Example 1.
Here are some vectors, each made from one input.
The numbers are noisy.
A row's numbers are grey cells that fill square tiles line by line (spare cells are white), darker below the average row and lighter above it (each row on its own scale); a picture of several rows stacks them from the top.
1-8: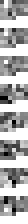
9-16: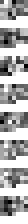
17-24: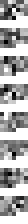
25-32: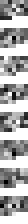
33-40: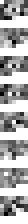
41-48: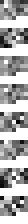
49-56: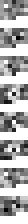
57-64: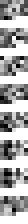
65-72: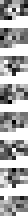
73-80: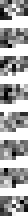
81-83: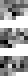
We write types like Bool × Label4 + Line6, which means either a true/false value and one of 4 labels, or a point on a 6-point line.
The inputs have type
Circle15.
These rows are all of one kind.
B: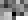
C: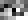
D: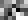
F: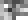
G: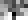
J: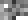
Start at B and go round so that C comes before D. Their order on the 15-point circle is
B, C, D, J, F, G.
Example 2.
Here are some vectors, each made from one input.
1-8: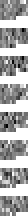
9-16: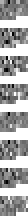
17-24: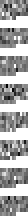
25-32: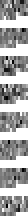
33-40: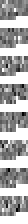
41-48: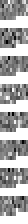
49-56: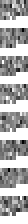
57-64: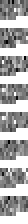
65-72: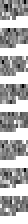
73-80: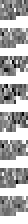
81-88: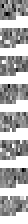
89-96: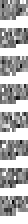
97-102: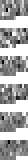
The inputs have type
Circle15.
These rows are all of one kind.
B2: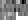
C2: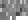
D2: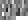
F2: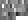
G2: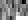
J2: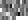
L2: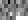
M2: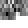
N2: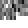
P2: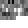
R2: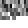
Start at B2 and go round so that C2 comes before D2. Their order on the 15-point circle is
B2, G2, N2, M2, C2, J2, R2, D2, F2, P2, L2.
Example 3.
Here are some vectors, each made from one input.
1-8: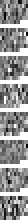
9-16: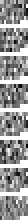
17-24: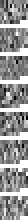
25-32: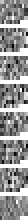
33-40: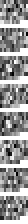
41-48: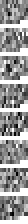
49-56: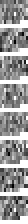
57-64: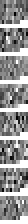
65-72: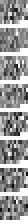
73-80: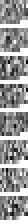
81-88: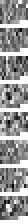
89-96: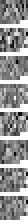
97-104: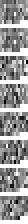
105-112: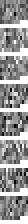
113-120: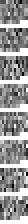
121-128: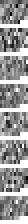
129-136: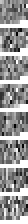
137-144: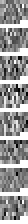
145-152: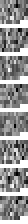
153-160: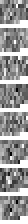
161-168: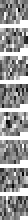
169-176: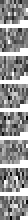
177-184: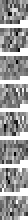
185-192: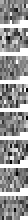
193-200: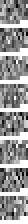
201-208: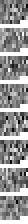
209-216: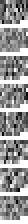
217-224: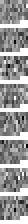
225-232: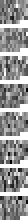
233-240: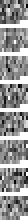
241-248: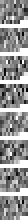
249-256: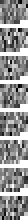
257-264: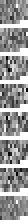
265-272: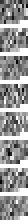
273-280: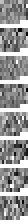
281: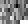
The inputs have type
Bool × Bool × Bool.
